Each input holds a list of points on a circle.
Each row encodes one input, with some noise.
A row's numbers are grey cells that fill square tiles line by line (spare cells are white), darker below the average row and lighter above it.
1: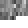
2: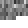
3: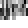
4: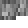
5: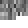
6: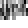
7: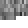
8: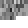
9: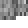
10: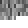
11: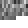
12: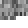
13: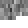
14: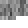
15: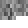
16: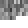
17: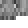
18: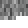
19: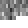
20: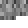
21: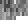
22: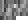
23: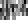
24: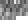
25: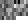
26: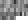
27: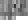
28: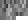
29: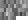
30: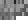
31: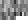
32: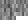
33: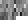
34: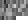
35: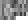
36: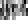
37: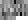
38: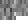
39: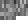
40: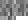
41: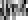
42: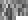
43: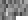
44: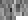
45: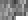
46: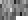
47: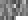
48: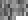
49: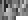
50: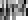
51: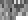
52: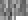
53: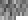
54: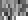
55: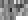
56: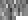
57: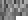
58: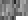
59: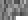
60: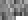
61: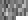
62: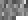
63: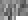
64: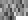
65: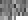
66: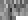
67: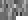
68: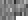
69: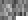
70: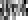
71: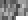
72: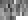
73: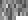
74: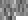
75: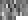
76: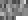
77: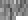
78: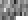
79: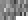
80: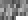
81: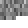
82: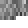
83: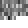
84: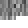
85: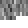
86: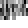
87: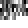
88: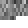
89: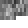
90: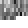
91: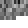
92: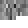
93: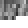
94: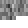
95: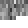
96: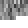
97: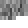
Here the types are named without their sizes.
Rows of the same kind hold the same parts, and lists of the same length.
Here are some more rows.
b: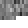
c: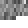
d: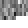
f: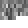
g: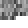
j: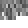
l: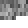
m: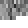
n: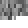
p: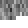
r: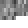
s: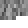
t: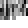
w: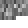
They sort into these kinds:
b, c, d, g, l, r, s, w
f, j, m, n, p
t

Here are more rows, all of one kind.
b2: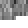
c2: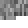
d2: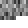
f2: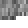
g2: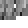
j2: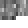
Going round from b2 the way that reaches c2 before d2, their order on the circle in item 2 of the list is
b2, c2, j2, f2, g2, d2.
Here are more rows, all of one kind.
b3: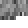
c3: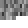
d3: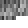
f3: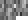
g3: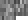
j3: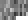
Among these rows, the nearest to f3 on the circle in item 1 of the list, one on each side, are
c3 and d3.
